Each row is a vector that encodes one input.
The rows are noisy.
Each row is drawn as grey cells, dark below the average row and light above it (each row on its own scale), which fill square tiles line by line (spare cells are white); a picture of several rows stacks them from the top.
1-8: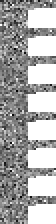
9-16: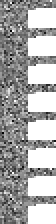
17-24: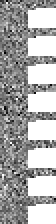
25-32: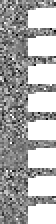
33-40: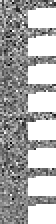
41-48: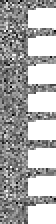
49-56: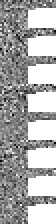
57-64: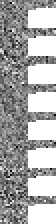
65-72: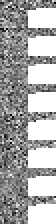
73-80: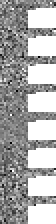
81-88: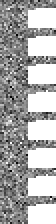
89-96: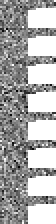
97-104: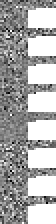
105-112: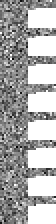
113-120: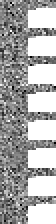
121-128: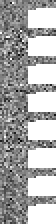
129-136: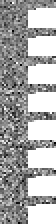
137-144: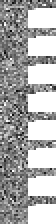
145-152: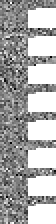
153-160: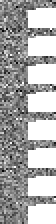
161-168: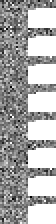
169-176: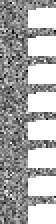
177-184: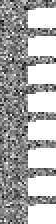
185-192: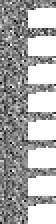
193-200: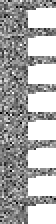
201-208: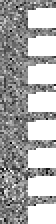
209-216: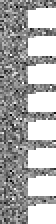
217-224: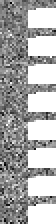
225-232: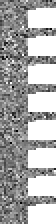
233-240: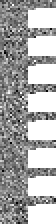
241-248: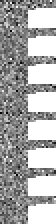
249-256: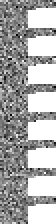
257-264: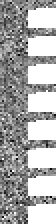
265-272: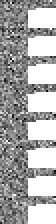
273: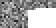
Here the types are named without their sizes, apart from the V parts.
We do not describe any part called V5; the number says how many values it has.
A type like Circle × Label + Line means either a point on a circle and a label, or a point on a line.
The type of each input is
Line × (Line + V5) + Tree.
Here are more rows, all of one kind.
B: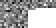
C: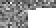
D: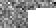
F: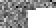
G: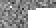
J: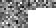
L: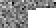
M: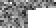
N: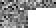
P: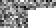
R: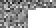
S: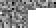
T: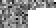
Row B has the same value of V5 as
J and T.
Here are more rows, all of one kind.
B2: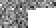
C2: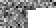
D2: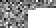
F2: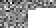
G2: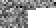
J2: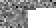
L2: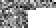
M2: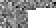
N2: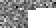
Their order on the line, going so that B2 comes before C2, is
F2, L2, D2, G2, B2, N2, C2, J2, M2.
